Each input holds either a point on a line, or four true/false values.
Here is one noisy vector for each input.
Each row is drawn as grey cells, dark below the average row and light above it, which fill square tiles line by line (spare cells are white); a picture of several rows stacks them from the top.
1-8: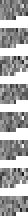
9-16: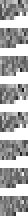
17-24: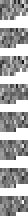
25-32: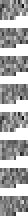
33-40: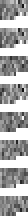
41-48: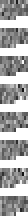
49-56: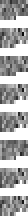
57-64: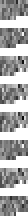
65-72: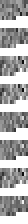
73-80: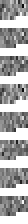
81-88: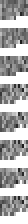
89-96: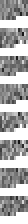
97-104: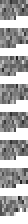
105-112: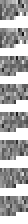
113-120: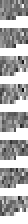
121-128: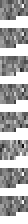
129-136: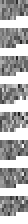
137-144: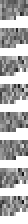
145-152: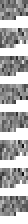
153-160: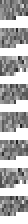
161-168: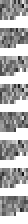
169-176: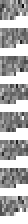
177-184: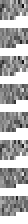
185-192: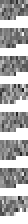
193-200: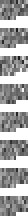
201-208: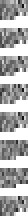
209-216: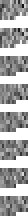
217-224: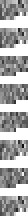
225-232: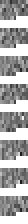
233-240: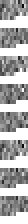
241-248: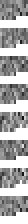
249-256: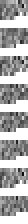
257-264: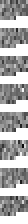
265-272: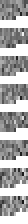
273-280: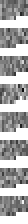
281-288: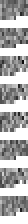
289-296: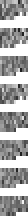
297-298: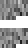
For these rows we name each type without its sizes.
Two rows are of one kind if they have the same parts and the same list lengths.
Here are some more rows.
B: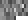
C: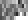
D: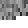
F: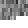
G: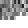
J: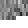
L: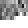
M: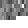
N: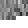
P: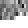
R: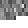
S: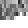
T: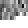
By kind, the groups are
B, D, F, J, M, N, R
C, G, L, P, S, T

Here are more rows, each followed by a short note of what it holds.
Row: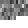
four true/false values
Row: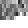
a point on a line
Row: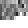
a point on a line
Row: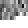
a point on a line
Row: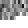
a point on a line
